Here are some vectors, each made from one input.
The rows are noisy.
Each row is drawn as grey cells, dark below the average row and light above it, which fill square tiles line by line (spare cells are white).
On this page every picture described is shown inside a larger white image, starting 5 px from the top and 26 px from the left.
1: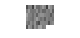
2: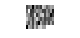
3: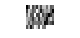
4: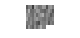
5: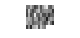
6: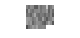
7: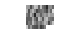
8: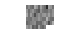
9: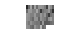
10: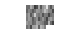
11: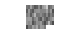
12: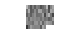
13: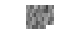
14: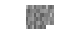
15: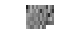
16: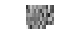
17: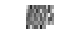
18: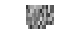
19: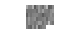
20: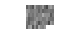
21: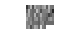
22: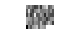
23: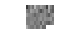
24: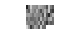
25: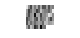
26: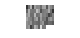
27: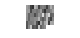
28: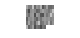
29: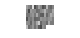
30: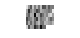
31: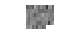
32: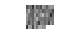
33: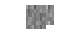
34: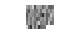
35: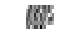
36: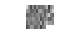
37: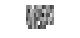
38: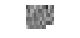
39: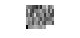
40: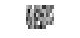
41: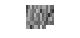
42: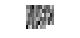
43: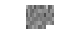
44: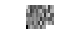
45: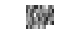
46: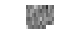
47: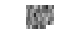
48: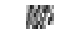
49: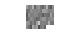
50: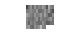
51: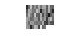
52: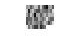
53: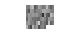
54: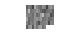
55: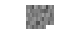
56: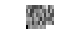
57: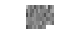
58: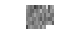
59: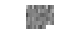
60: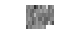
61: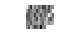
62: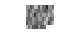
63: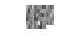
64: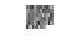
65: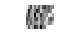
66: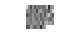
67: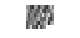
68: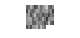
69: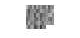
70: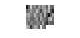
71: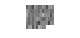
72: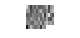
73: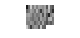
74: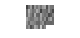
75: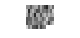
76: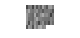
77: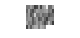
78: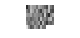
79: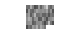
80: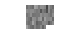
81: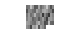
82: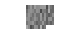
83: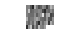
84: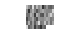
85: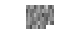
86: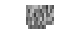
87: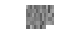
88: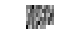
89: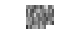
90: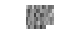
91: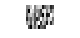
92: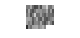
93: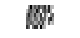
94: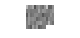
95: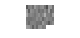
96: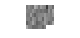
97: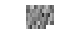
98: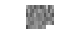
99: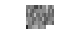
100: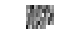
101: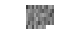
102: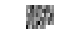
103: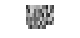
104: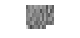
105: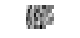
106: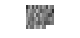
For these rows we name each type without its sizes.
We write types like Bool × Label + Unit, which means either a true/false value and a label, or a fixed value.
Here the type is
Bool × (Label + Line) × Line.
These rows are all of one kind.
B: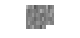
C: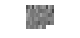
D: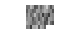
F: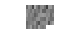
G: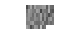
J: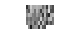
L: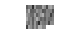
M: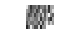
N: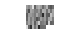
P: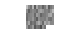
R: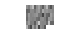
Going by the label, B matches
J, N and P.
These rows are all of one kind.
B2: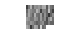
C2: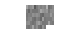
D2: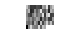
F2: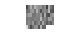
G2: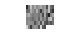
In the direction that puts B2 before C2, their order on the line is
B2, F2, G2, C2, D2.
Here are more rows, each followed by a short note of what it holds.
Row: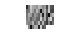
a point on each of two lines and a true/false value
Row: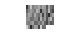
a label, a point on a line and a true/false value
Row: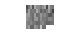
a label, a point on a line and a true/false value
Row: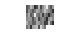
a label, a point on a line and a true/false value
